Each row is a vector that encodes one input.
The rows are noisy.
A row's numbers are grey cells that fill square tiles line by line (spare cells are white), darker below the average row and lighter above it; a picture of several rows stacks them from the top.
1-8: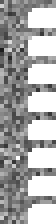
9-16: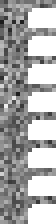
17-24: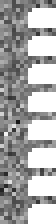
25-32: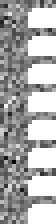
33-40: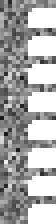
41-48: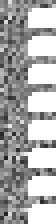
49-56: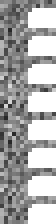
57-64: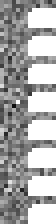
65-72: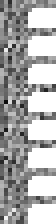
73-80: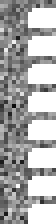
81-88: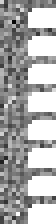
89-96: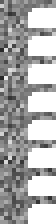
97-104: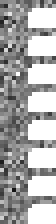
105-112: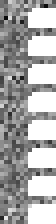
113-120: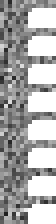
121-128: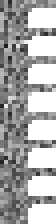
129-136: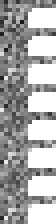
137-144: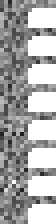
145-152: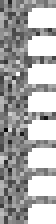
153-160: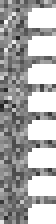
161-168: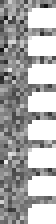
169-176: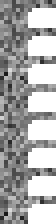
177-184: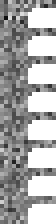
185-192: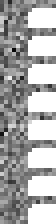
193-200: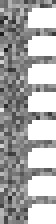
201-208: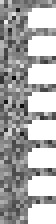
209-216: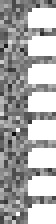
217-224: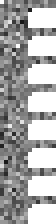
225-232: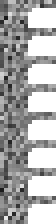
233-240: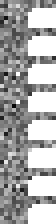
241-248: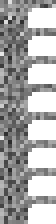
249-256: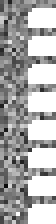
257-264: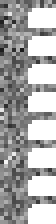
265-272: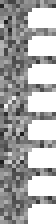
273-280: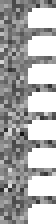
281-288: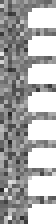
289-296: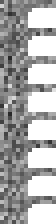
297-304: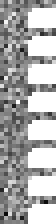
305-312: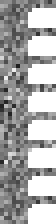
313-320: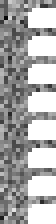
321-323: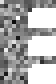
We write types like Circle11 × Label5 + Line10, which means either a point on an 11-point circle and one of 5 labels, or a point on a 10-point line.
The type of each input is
Bool × Bool × Bool + Circle8 × Circle8.
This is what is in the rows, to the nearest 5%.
About 40% of them hold a point on each of two 8-point circles. The rest hold three true/false values.
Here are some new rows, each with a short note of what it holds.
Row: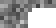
three true/false values
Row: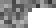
three true/false values
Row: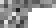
a point on each of two 8-point circles
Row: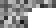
a point on each of two 8-point circles
